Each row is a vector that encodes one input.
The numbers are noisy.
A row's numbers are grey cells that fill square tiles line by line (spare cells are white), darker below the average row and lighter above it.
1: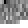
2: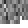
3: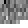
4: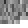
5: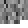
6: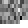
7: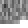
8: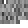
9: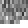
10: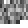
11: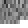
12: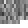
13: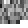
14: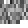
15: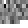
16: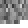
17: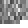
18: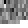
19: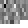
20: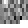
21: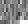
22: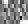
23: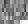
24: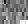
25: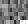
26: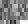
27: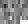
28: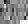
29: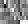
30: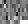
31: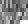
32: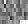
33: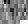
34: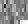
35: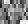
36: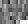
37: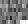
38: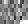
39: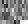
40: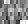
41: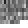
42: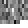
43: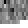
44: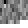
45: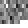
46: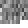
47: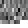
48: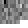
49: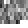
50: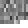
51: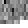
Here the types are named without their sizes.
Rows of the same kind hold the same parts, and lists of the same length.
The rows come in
2 kinds.
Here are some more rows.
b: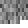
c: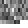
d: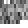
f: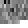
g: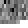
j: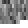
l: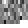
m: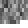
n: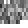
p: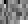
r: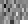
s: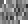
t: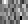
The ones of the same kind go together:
b, c, f, g, j, m, p, r, s
d, l, n, t

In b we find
a point on a line and three true/false values.
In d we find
a point on a line.
